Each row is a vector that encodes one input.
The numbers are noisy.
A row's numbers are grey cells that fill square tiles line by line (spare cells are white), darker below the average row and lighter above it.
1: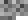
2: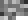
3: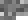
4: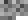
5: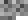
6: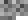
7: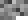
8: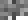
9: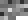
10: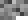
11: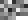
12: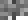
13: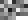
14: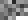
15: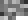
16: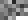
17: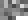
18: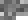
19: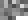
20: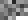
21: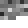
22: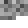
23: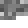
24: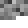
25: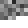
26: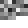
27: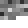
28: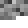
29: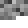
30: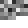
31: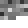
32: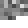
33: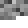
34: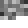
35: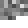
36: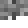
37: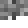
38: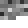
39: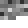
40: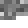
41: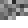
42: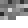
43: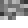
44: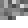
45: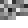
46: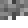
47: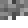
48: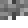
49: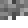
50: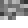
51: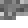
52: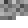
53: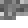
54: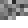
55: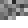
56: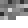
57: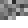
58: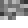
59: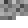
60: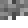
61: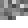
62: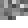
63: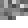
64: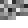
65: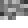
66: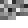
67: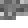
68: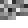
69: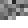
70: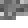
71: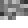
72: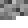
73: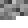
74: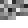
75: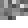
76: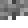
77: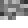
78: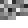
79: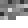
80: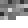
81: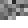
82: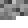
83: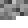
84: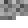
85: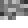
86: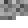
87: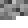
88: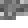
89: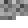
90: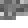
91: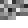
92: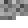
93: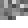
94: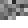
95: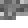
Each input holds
a point on a 9-point line.
